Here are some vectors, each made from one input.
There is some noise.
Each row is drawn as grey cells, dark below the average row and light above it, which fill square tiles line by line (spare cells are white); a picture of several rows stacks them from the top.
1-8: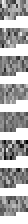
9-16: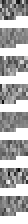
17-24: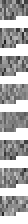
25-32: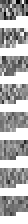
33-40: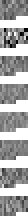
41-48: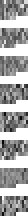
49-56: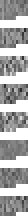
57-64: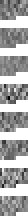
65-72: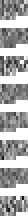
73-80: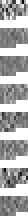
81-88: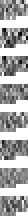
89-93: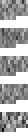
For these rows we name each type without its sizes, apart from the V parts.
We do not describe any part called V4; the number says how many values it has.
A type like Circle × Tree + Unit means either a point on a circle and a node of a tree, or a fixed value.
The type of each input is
List(Bool × V4).
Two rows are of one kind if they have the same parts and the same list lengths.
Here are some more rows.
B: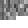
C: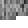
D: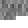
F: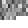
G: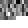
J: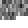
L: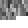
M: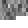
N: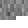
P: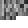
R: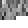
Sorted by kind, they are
B, D, M, N, P, R
C, F, G
J, L

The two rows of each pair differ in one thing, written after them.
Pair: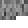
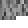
the value of V4 in item 2 of the list
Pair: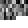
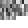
the value of V4 in item 2 of the list
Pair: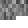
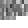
the value of V4 in item 1 of the list
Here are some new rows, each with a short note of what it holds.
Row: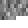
a list of two items
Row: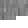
a list of two items
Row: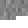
a list of one item
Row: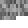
the empty list
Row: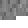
a list of two items
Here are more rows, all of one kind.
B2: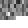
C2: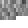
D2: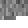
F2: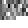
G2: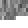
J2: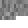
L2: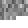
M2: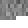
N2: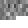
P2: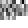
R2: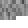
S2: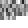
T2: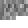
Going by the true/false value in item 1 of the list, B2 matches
G2 and S2.
